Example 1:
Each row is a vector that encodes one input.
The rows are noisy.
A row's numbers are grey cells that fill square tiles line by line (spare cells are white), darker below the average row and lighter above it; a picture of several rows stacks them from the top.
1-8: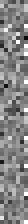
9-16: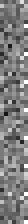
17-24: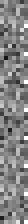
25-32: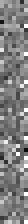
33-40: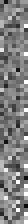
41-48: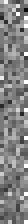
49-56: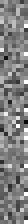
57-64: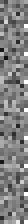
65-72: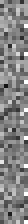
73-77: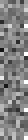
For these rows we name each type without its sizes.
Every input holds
a list of points on a line.
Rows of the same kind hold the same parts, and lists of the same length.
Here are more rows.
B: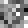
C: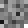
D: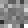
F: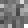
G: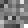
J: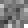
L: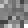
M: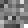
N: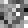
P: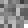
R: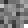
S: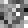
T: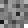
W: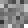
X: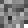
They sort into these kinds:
B, N, S
C, D, F, J, L, R, T, W, X
G, M, P

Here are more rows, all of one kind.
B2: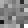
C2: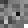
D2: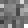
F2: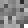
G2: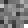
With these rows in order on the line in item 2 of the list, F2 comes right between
B2 and C2.
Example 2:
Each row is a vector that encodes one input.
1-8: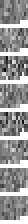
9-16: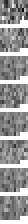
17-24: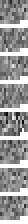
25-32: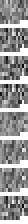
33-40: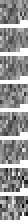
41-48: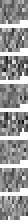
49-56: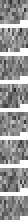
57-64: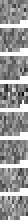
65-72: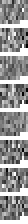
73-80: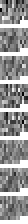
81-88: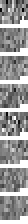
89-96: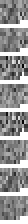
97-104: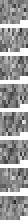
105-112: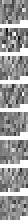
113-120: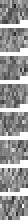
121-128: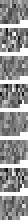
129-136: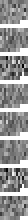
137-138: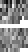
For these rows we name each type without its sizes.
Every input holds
a point on a line and a true/false value.
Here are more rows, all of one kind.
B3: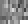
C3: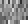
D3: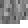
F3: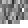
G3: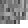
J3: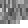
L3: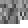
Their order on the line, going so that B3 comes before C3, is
F3, J3, L3, D3, G3, B3, C3.
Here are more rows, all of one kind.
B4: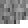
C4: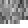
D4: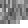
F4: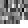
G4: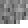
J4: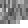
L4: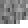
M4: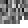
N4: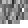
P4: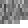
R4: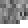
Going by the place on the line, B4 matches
G4, L4 and M4.
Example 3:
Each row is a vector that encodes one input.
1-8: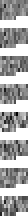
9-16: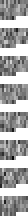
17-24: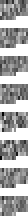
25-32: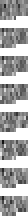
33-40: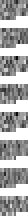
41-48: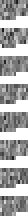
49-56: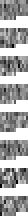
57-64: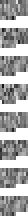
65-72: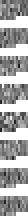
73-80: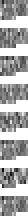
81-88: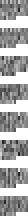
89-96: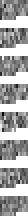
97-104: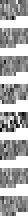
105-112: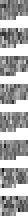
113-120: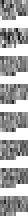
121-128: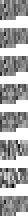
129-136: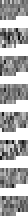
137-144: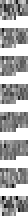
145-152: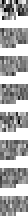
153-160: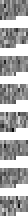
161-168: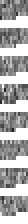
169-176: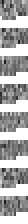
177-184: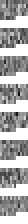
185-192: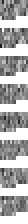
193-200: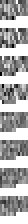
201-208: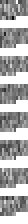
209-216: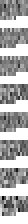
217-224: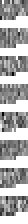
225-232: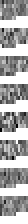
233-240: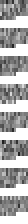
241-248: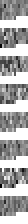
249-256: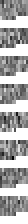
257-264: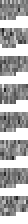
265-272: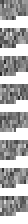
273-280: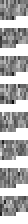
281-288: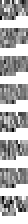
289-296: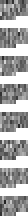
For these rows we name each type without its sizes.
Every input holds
either a label, or a point on a line.
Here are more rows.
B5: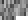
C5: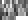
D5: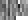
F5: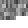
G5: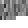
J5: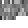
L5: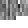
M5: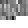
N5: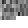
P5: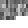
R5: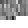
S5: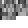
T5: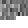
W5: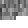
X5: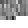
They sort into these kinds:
B5, F5, M5, N5, P5, R5, T5, X5
C5, D5, G5, J5, L5, S5, W5

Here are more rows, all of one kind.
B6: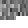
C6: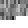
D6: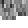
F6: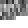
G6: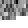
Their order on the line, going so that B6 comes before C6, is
B6, F6, D6, C6, G6.
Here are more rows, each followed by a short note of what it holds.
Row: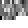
a label
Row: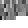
a label
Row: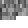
a label
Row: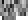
a point on a line
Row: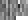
a label
